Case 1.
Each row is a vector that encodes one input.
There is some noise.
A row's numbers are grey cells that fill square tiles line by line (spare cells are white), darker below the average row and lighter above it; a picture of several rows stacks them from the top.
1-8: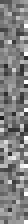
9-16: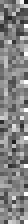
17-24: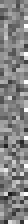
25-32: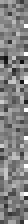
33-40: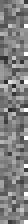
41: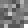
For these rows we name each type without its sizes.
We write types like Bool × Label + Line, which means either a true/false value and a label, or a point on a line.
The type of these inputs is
Bool × Bool × Bool.
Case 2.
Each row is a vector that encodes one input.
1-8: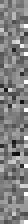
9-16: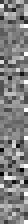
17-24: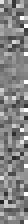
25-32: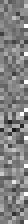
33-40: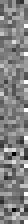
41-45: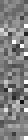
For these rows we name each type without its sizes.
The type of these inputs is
Tree.
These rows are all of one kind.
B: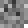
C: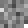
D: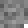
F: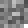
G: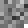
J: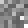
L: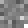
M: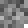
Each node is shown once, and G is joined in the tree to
D.
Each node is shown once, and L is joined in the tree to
J and M.
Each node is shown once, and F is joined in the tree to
D.
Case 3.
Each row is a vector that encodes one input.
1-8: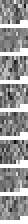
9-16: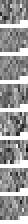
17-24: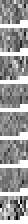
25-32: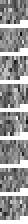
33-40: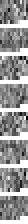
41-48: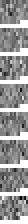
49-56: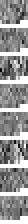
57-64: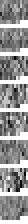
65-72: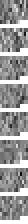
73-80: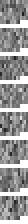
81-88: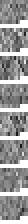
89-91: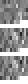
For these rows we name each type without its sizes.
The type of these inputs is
Tree + Unit.
